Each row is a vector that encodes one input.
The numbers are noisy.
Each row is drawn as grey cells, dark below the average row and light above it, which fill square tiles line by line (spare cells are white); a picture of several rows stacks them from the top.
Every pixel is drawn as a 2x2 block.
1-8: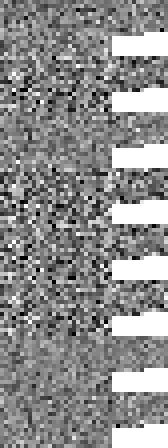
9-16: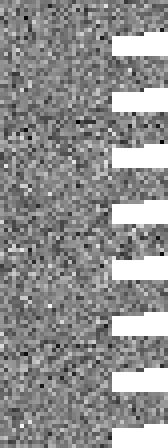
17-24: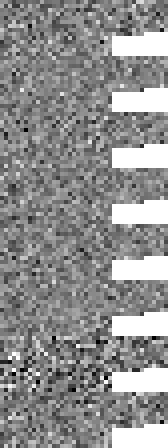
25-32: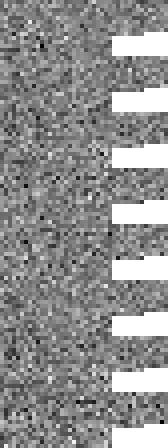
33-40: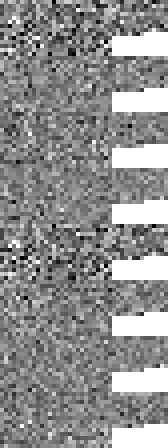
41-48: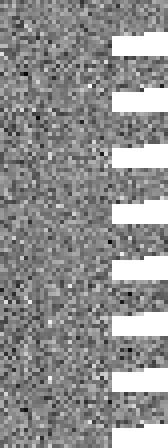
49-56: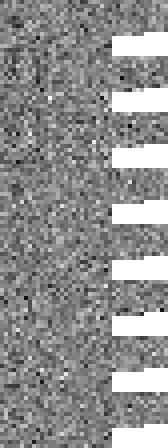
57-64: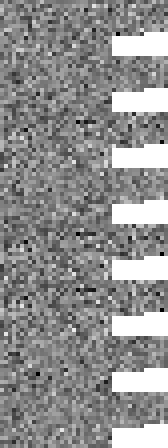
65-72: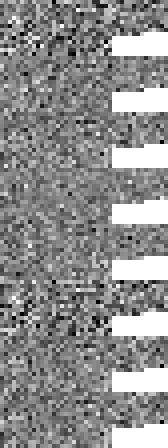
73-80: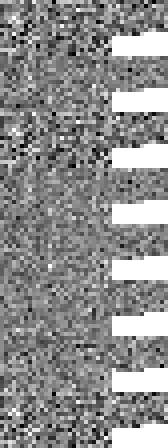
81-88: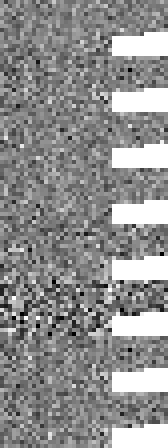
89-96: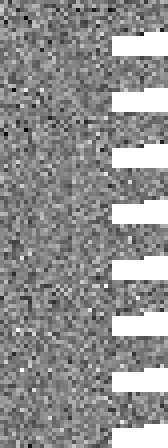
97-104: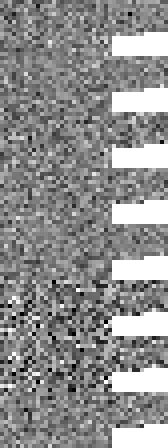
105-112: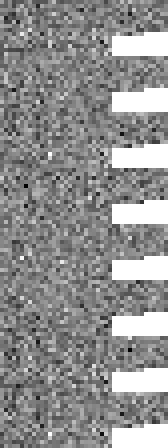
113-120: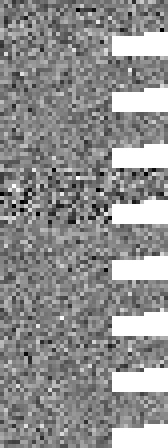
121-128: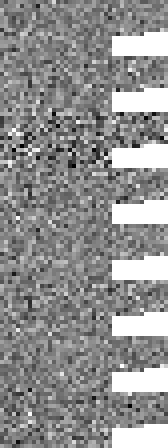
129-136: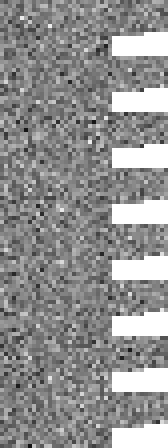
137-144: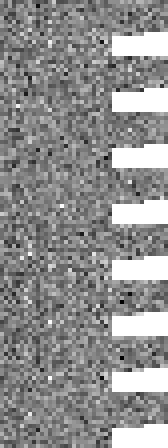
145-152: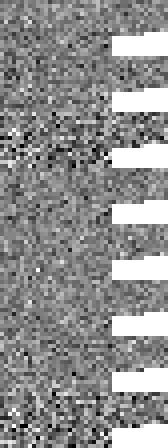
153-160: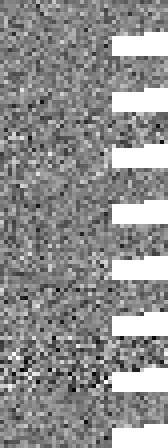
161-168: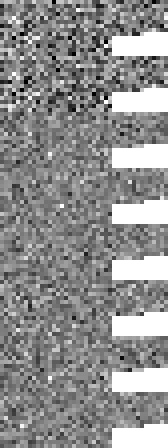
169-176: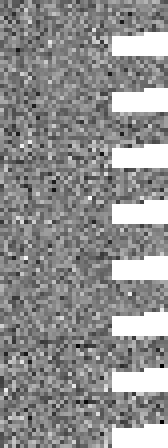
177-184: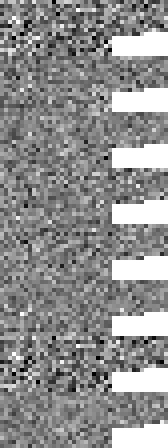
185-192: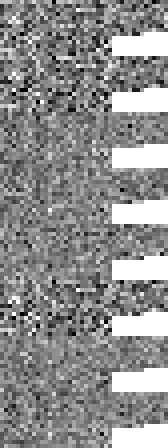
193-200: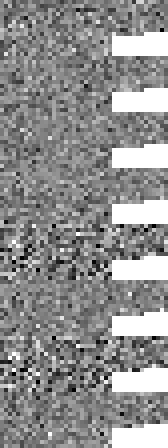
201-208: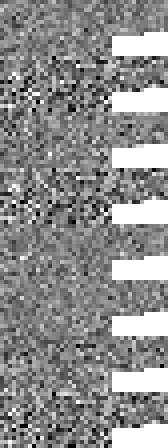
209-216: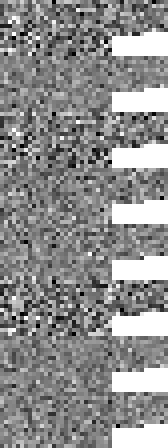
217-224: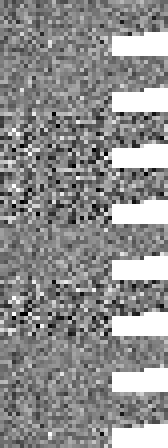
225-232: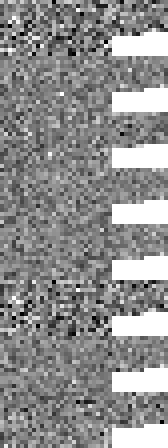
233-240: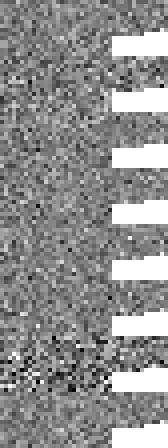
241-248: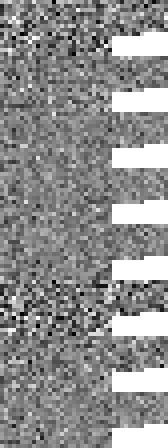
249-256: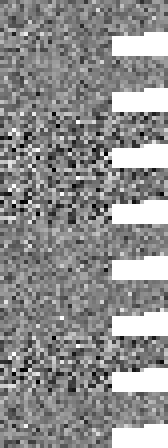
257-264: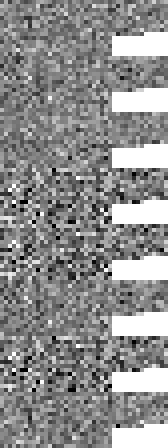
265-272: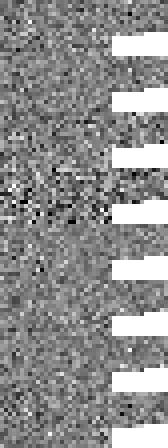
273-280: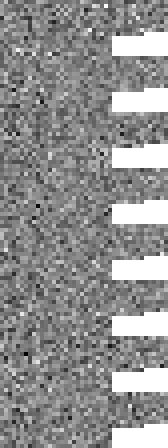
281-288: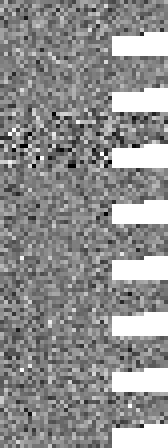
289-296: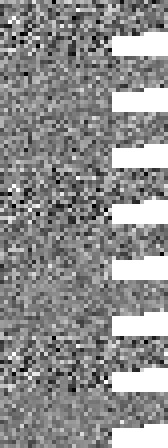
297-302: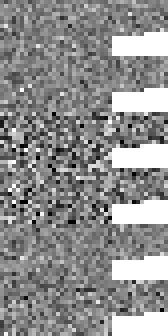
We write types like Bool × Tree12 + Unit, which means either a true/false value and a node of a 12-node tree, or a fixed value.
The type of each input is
(Circle9 + Unit) × List3(Line4).
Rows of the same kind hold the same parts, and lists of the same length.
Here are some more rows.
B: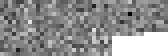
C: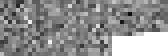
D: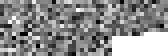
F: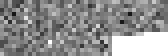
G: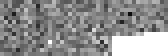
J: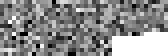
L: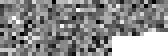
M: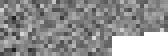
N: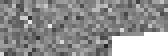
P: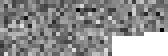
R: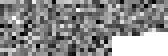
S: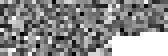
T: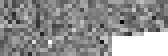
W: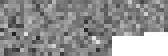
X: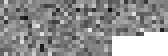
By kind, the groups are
B, C, F, G
D, J, L, R
M
N, W
P
S
T
X

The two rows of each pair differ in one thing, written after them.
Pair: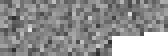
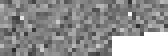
the place on the 4-point line in item 1 of the list
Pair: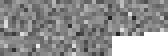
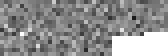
the place on the 4-point line in item 1 of the list
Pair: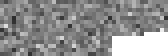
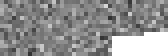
the place on the 9-point circle
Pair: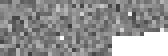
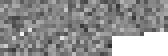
the place on the 4-point line in item 1 of the list
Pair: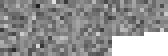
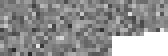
the place on the 4-point line in item 1 of the list
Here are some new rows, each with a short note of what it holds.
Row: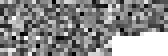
the empty list
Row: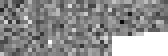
a list of two items
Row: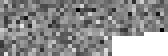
a list of one item
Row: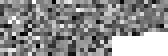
a point on a 9-point circle, together with the empty list
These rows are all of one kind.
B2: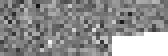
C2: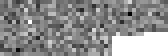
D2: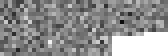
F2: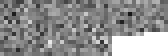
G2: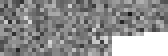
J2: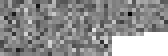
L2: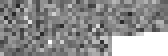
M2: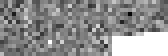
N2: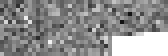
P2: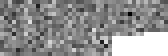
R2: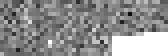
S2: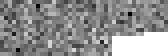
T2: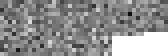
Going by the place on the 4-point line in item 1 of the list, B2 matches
D2, F2, G2 and R2.
